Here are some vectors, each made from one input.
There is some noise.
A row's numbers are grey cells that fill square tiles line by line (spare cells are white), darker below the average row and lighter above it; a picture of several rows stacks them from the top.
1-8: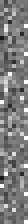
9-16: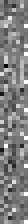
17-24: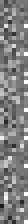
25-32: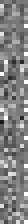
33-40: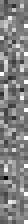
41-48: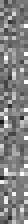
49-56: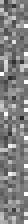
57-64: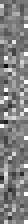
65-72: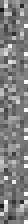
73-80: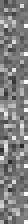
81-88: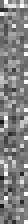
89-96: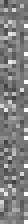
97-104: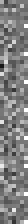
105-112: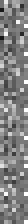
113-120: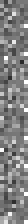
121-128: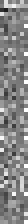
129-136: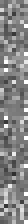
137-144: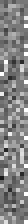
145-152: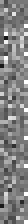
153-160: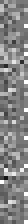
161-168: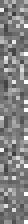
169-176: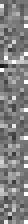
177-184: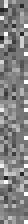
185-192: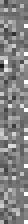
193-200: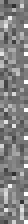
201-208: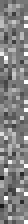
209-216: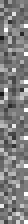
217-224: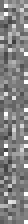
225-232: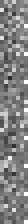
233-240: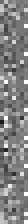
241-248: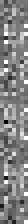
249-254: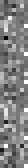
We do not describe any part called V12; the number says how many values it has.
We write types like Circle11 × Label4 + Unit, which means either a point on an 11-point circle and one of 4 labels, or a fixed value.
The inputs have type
Bool × Bool × Bool × Bool + Line10 × V12.
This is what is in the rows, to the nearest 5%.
About 30% of them hold a point on a 10-point line and a value of V12. The rest hold four true/false values.
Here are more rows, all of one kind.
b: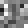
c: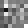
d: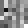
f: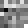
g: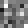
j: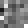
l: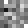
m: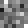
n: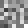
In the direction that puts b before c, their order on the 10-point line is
l, b, j, d, n, f, c, g, m.
